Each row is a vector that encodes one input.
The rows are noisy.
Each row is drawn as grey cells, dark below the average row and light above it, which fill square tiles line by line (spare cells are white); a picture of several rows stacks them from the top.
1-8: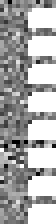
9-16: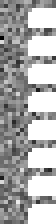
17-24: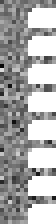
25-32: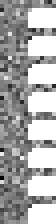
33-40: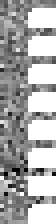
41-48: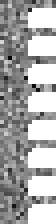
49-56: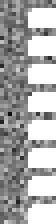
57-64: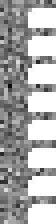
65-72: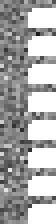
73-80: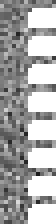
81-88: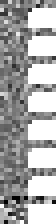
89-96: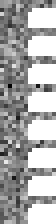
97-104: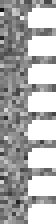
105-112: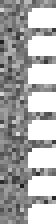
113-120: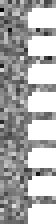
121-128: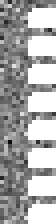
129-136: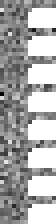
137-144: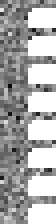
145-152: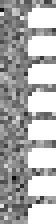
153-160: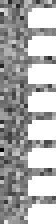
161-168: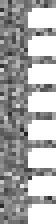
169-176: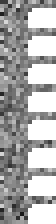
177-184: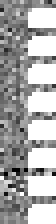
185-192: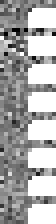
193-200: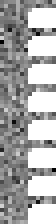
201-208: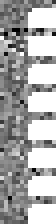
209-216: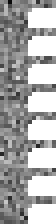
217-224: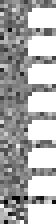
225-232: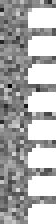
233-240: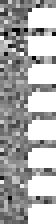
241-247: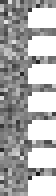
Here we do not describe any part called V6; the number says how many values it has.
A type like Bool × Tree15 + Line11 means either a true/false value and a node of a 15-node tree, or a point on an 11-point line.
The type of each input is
List2(Line7 × V6).
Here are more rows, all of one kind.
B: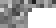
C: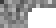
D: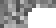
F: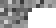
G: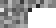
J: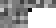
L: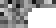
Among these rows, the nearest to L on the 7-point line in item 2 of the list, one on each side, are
C and F.
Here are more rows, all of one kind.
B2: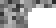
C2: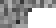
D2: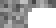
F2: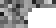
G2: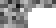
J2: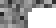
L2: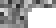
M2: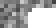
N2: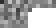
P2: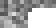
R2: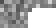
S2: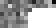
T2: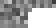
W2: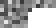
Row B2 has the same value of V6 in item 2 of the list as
M2, N2 and S2.
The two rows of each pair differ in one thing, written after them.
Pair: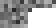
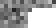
the value of V6 in item 2 of the list
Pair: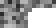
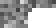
the value of V6 in item 1 of the list
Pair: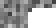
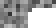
the place on the 7-point line in item 2 of the list
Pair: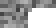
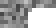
the value of V6 in item 2 of the list
